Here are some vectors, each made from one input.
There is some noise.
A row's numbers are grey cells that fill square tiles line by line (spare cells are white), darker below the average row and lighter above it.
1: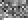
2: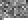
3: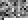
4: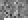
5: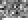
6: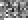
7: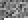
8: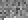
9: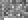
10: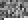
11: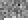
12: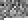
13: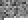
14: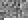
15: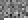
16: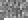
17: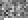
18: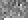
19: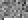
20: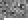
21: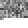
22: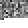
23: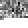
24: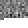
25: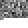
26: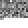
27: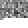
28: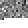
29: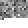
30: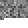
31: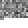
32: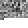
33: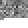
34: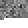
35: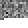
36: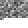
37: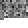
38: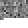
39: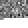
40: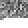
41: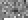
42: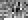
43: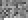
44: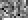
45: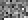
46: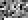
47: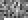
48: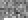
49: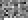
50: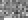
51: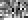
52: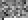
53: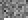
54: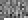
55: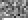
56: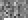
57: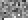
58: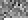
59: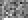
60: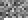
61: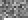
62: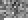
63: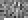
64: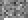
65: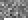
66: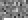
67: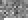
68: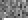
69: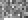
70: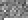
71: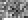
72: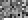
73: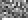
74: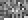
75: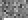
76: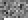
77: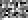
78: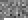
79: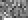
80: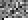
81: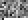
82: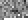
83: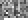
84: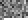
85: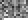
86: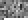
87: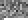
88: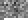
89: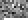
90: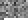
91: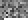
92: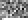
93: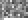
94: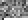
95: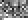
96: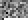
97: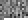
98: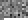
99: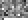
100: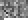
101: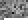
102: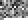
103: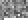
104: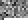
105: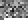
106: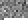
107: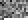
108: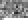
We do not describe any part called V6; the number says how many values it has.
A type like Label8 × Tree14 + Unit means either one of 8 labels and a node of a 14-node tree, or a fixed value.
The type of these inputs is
(Line7 + V6) × (Tree8 + Unit).
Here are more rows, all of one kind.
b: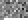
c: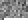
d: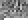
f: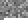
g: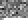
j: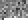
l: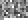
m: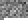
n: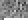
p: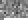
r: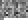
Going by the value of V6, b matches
c, d, m and n.
